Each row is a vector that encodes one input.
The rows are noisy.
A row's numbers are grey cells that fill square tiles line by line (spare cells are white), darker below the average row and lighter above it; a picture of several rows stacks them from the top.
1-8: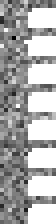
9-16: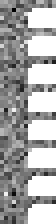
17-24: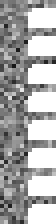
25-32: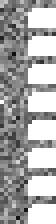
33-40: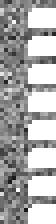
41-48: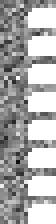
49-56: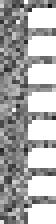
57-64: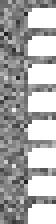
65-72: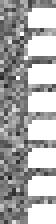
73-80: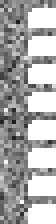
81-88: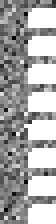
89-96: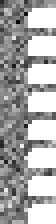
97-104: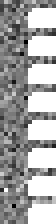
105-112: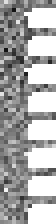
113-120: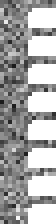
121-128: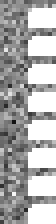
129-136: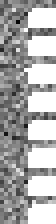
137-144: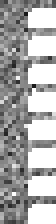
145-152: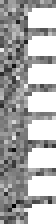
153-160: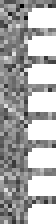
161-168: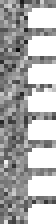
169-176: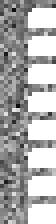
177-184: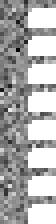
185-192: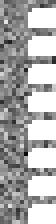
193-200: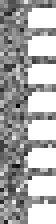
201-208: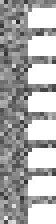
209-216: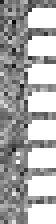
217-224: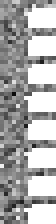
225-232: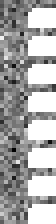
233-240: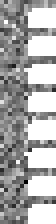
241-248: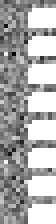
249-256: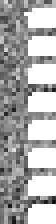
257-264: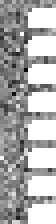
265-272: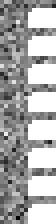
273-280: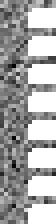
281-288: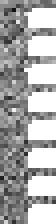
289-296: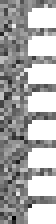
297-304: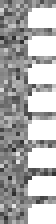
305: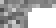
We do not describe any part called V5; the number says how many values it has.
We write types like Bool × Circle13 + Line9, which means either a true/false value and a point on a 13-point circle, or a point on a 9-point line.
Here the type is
(Bool × Bool × Bool × Bool + Unit) × (Line7 + V5) × Line15.
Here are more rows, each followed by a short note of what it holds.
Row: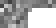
a point on a 7-point line, a point on a 15-point line and four true/false values
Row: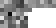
a point on a 15-point line, four true/false values and a value of V5
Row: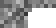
a point on a 7-point line and a point on a 15-point line
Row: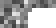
a point on a 15-point line, four true/false values and a value of V5
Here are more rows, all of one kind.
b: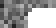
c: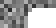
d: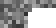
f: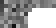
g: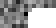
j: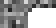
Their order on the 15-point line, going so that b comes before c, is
f, b, g, c, d, j.
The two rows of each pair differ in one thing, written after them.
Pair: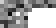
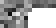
the place on the 15-point line
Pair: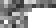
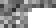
one of the four true/false values
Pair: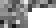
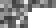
the place on the 15-point line
